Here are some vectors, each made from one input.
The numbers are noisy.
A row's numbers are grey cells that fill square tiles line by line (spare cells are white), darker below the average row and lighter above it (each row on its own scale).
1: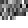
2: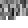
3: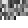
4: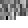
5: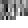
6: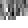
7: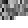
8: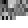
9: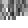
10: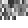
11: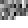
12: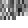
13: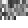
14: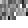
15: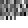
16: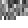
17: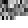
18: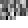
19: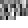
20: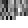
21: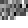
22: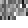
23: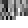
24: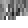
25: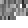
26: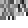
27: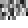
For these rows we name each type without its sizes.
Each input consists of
three true/false values.
